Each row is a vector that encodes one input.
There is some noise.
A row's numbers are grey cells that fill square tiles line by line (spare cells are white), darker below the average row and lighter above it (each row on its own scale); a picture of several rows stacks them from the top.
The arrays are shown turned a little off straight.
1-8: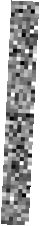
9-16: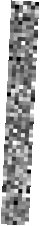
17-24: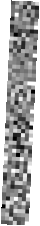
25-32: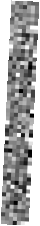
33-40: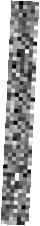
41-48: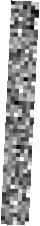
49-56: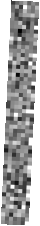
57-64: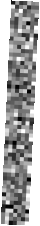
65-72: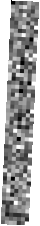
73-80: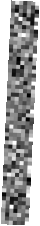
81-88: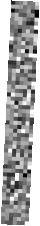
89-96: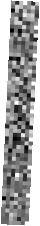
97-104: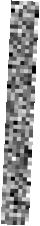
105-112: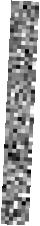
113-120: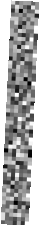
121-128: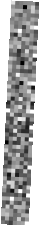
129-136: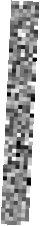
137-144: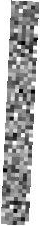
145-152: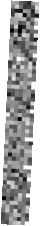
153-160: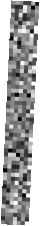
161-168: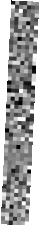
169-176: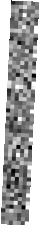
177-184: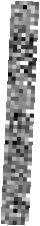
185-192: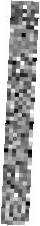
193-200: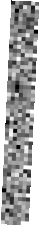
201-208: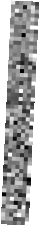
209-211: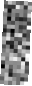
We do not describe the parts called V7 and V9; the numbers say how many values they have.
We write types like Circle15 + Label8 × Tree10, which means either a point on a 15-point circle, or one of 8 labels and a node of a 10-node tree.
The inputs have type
(Bool × Line13 + V9) × V7.
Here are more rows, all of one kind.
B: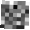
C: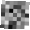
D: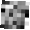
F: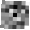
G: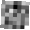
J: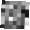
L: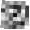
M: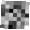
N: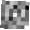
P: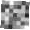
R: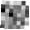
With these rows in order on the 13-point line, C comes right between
J and M.
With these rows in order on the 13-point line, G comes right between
B and N.
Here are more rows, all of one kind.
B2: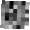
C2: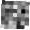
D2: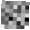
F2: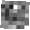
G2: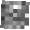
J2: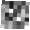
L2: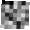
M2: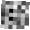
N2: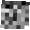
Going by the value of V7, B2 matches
F2 and G2.
